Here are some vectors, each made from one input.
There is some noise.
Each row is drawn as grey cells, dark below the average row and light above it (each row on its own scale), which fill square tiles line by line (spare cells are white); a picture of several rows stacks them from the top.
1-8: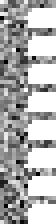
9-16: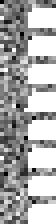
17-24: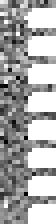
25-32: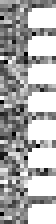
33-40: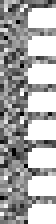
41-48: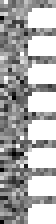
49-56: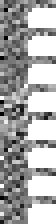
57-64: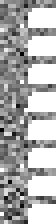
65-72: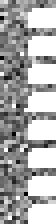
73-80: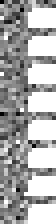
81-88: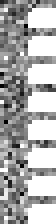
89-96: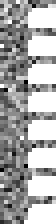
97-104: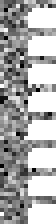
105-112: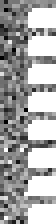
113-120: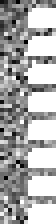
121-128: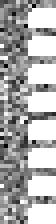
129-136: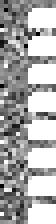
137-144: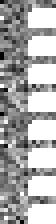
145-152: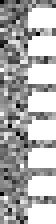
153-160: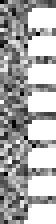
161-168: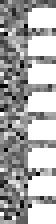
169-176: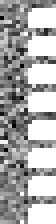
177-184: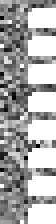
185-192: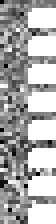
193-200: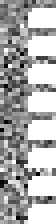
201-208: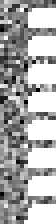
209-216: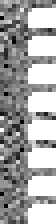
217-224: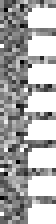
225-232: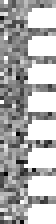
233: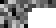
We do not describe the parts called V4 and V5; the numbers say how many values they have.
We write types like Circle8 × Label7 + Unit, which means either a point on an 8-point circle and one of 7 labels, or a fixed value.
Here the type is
Bool × Line8 × (Tree8 + V5) + V4.
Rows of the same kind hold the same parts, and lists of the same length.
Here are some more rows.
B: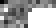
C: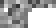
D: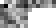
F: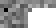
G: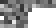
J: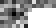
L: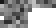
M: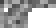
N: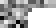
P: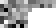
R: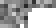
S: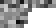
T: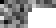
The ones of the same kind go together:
B, C, J, M
D, R
F, G, L, N, P, S, T

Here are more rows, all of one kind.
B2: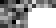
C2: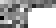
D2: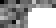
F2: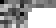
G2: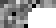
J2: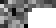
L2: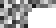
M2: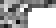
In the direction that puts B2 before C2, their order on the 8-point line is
F2, M2, J2, D2, B2, C2, G2, L2.
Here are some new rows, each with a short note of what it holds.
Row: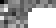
a point on an 8-point line, a true/false value and a value of V5
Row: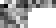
a value of V4
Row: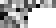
a value of V4
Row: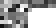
a point on an 8-point line, a true/false value and a value of V5
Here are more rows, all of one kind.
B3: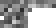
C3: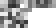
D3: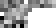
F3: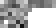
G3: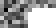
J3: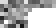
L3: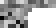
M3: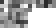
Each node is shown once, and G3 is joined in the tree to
B3 and J3.
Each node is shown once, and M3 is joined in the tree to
C3.
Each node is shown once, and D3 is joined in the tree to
C3.
